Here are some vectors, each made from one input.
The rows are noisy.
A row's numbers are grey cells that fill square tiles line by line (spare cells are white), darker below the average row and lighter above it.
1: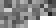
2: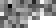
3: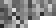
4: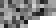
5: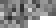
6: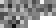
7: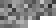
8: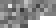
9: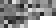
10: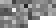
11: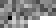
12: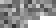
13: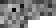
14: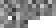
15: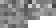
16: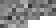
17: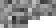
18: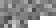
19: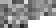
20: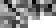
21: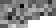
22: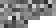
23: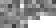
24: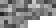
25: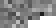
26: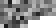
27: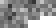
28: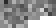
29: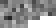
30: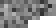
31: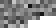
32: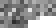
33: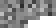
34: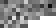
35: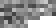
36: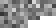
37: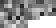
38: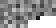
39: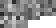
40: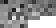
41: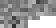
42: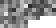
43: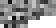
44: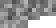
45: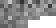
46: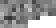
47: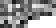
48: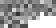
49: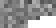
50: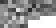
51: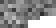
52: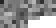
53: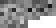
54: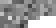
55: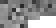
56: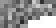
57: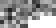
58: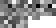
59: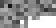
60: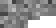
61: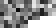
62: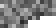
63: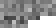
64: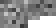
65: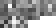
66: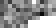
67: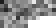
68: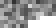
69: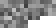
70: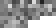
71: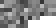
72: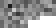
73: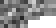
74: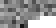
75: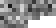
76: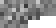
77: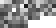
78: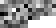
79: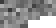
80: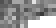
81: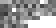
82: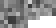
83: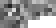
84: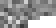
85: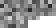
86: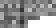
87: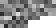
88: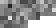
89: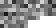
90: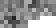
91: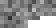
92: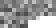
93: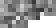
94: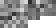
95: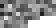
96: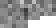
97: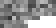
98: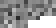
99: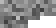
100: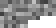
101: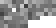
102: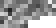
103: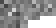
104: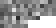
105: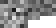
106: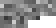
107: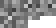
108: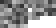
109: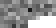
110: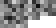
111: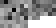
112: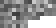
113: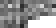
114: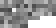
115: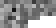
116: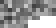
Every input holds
two labels (each one of 7) and a point on a 6-point line.
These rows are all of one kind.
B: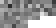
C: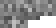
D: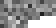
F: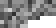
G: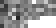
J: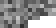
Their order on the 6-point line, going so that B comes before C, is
J, B, C, D, G, F.
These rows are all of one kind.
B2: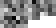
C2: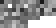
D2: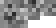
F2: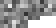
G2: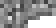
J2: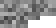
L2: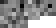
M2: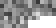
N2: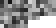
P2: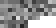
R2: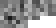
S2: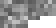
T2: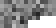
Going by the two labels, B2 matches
C2, F2, J2 and R2.
